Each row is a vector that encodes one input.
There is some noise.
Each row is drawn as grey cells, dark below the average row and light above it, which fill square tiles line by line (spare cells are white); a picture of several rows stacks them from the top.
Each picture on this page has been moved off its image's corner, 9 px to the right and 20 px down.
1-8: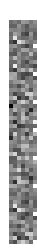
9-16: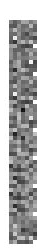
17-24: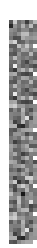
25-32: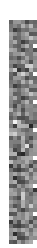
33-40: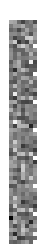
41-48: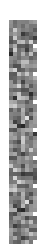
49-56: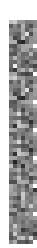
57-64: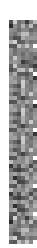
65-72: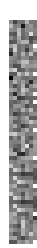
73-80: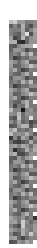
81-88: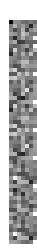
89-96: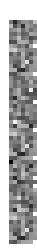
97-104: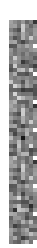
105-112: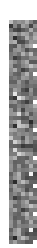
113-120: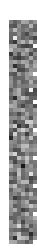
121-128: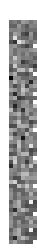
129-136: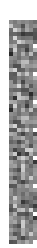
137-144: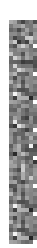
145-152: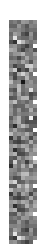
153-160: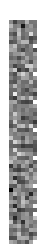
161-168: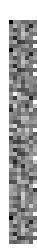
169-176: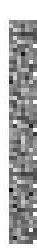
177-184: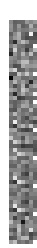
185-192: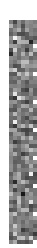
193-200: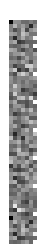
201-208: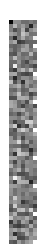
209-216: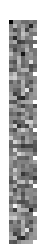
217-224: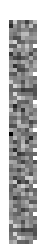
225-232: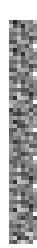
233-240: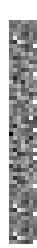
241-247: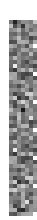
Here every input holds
either a point on a 9-point circle, or one of 7 labels.
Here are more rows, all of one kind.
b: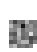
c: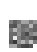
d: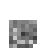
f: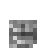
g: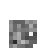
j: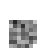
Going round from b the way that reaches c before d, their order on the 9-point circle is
b, g, c, d, f, j.
